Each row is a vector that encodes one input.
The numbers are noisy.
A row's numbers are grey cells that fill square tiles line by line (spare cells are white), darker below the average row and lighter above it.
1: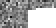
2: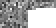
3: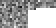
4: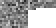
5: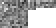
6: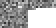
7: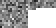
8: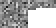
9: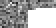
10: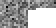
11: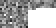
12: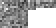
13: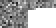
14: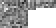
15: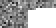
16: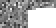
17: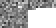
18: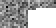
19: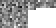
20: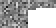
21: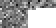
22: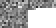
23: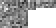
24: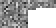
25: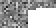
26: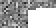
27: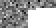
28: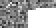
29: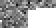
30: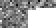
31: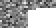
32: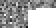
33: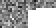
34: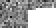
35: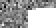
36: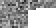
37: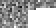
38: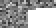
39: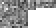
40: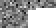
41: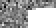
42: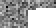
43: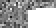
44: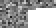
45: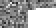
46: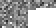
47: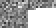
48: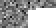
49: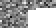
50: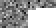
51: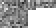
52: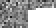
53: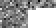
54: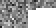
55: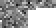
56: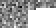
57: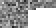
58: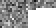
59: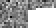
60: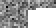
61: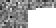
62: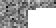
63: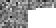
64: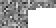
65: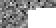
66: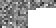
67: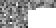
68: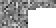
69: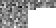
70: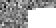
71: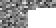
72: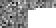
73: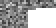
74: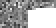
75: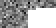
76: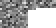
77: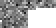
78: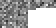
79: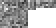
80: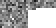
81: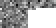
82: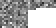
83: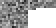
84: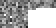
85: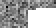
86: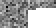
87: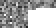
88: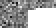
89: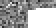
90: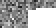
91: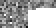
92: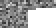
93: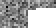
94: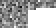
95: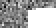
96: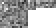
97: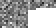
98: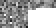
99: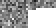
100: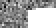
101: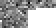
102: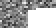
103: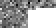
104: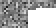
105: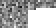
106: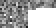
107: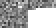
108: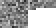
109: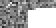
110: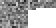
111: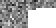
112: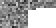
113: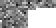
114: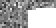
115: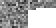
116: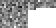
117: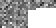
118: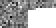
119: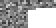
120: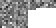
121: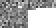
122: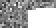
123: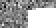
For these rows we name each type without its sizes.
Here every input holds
either a point on a circle, or a point on a line.
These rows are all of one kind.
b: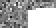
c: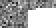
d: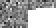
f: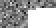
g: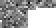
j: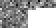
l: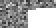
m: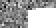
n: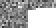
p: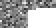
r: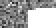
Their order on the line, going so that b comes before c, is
m, b, d, n, c, r, l, p, g, j, f.
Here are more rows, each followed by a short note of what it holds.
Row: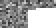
a point on a line
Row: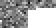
a point on a line
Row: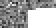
a point on a line
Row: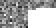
a point on a circle
